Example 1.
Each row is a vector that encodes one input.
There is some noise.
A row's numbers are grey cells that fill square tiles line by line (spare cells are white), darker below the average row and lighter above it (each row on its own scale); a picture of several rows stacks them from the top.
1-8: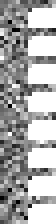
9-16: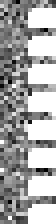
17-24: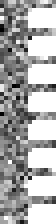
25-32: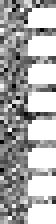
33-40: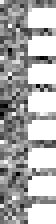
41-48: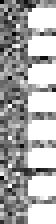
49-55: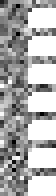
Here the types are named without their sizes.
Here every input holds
a label.
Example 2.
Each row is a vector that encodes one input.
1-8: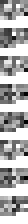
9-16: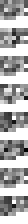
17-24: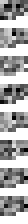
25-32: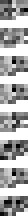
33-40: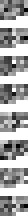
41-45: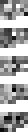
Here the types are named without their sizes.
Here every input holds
three true/false values.
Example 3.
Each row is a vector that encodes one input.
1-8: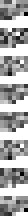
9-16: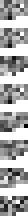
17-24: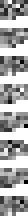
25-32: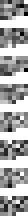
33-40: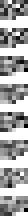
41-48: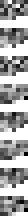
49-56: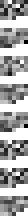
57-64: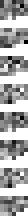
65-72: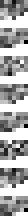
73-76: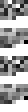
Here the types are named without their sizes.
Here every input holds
three true/false values.
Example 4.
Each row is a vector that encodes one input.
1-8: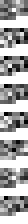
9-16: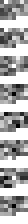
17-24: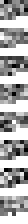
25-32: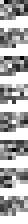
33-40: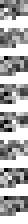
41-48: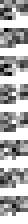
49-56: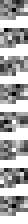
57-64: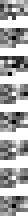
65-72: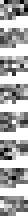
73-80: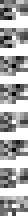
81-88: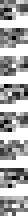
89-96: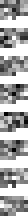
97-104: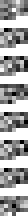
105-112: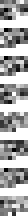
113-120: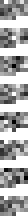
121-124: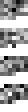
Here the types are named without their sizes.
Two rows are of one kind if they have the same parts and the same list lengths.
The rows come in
2 kinds.
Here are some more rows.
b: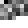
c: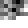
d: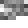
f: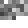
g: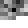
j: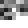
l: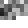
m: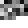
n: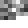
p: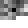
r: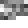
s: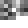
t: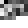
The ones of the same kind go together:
b, c, f, g, j, l, m, n, p, s, t
d, r

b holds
three true/false values.
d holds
a fixed value.
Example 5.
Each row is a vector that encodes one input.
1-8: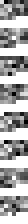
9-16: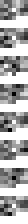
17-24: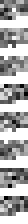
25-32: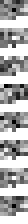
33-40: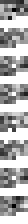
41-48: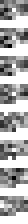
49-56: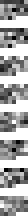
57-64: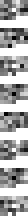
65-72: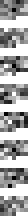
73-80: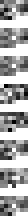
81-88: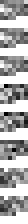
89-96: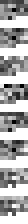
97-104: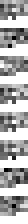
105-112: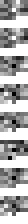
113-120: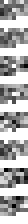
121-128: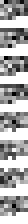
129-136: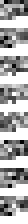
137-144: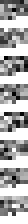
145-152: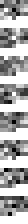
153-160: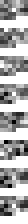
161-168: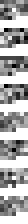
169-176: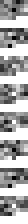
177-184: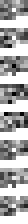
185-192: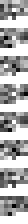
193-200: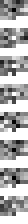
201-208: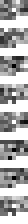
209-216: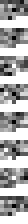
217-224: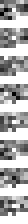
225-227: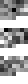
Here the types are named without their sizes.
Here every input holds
either a fixed value, or three true/false values.
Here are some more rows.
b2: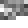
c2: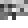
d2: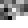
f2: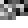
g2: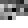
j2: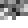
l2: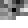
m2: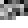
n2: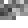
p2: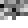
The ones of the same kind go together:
b2
c2, d2, f2, g2, j2, l2, m2, n2, p2

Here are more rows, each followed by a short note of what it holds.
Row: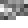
a fixed value
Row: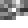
three true/false values
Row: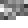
a fixed value
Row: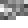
a fixed value
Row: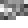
a fixed value
